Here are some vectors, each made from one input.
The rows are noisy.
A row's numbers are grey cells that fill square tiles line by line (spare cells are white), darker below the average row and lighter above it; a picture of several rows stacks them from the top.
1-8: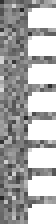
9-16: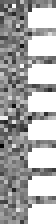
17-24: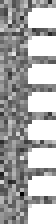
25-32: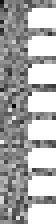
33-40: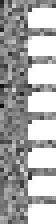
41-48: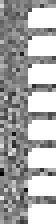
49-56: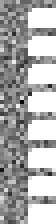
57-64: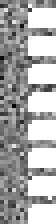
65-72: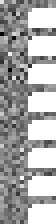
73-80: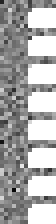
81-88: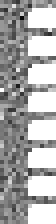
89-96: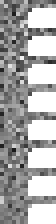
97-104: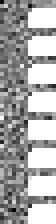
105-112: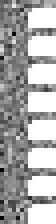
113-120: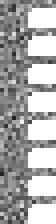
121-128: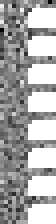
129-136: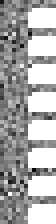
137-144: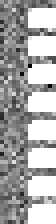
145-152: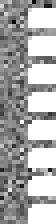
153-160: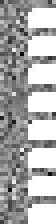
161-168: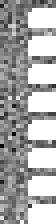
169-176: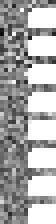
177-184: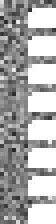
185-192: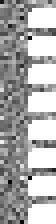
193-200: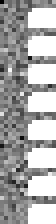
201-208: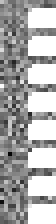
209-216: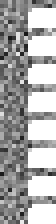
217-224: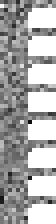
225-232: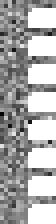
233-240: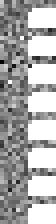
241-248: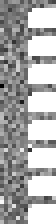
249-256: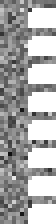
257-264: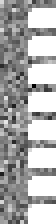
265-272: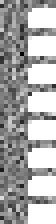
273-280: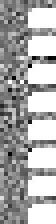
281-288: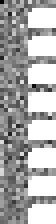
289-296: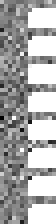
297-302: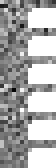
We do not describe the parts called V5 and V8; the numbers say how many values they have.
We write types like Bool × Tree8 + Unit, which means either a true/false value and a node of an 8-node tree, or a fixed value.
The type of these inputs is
Line6 × V8 + (Line10 + Tree10) × V5.
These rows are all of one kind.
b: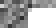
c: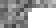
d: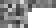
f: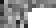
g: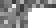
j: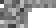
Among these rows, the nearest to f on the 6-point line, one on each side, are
b and j.
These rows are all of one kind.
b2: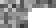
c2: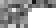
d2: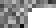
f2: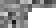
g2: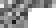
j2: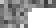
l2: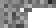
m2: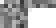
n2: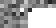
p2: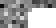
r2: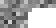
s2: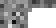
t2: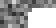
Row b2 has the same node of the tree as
d2, r2 and s2.
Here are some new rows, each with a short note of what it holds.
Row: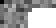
a point on a 6-point line and a value of V8
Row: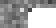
a point on a 10-point line and a value of V5
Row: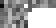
a point on a 6-point line and a value of V8
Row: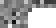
a node of a 10-node tree and a value of V5
